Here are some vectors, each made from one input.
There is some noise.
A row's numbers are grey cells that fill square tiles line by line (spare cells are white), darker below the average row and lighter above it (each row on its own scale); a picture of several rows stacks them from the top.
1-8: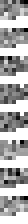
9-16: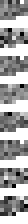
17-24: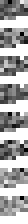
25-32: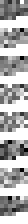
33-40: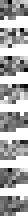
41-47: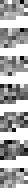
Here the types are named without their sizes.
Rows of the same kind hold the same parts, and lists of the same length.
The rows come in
2 kinds.
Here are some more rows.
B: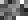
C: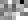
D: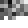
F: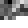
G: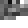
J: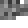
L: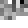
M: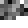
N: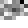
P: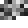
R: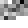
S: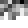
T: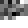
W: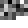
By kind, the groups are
B, D, F, G, J, M, P, T, W
C, L, N, R, S

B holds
a point on a line.
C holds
a label.
